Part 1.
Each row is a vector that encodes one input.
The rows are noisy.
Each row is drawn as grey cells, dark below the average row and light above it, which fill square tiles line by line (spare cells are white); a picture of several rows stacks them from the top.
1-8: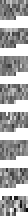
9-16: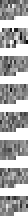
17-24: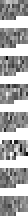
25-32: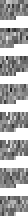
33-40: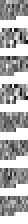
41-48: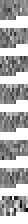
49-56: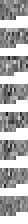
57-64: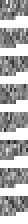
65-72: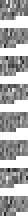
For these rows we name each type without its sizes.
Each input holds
a list of points on a line.
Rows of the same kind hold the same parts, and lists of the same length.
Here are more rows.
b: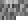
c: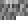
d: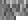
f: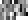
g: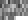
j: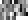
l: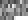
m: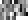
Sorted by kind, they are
b, c, d
f, j, m
g, l

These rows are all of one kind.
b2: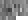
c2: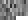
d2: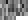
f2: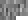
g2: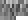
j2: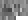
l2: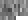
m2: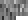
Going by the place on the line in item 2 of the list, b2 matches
j2 and l2.
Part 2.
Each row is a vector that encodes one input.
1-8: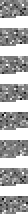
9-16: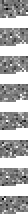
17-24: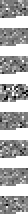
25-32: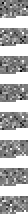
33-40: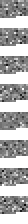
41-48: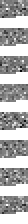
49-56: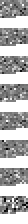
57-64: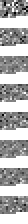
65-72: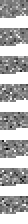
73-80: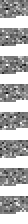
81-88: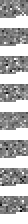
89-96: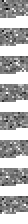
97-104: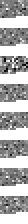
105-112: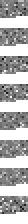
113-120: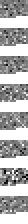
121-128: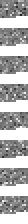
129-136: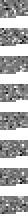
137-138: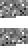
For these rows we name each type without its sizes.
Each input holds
a list of points on a line.
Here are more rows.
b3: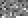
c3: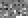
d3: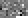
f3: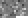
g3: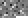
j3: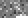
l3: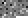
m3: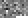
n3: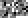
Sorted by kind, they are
b3, c3, f3, g3, j3, l3, m3
d3
n3

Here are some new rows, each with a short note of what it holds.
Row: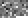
a list of two items
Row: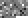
a list of one item
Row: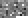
a list of one item
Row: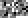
the empty list
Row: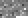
a list of two items
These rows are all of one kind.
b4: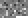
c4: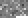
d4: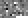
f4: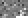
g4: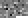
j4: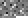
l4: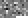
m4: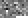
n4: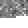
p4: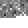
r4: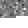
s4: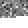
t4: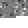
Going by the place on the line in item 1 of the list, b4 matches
d4, g4, l4 and m4.
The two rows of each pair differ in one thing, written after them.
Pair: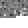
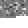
the place on the line in item 2 of the list
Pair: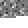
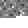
the place on the line in item 1 of the list
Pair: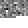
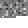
the place on the line in item 2 of the list
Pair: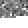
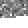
the place on the line in item 1 of the list
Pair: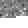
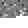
the place on the line in item 2 of the list
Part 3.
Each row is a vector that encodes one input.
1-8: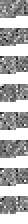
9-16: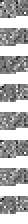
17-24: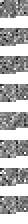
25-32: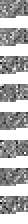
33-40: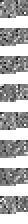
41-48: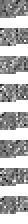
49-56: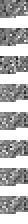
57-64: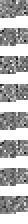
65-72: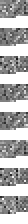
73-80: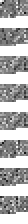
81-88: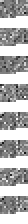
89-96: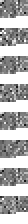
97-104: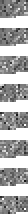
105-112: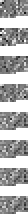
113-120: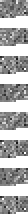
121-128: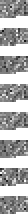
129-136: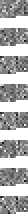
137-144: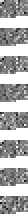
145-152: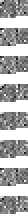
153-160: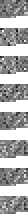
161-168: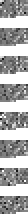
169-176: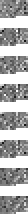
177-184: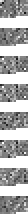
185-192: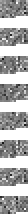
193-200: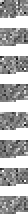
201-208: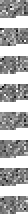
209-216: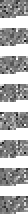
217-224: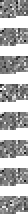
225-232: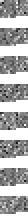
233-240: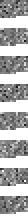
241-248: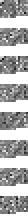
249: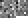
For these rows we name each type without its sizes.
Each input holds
a point on a line and a true/false value.
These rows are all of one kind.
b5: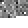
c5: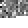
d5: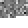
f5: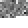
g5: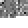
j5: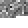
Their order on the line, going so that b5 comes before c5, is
j5, b5, c5, f5, d5, g5.
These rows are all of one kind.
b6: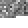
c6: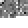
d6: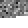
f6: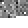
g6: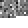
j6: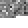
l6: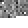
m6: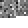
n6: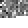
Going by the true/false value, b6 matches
c6 and j6.
